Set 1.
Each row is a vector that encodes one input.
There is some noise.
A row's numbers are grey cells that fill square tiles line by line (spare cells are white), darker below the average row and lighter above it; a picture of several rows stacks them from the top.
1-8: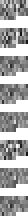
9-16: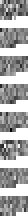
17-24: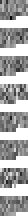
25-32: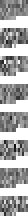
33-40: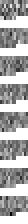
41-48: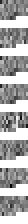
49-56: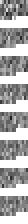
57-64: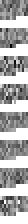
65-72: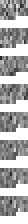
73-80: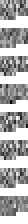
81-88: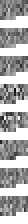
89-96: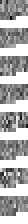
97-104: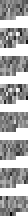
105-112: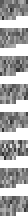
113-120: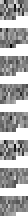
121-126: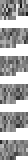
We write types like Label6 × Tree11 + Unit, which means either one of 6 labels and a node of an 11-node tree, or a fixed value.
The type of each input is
Label7 + Tree11.
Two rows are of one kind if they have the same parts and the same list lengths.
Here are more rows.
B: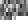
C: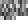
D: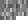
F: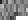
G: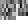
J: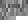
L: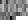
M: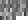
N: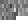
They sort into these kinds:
B, C, G
D, F, J, L, M, N

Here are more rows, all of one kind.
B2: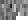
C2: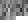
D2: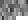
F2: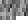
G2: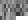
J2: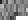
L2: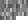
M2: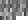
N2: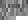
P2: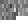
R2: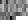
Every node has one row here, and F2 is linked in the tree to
M2.
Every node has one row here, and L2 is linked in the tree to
M2, N2 and P2.
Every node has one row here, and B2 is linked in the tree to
P2.
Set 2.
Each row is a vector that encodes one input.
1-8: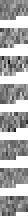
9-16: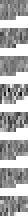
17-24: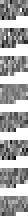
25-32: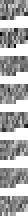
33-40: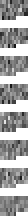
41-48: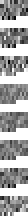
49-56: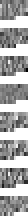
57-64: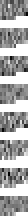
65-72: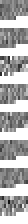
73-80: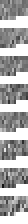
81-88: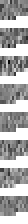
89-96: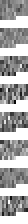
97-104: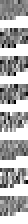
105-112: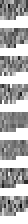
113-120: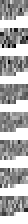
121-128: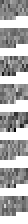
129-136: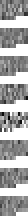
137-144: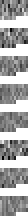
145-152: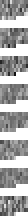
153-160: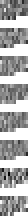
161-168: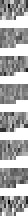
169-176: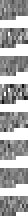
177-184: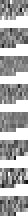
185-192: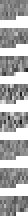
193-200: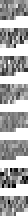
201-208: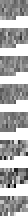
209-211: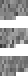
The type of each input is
Line9 + Line17.
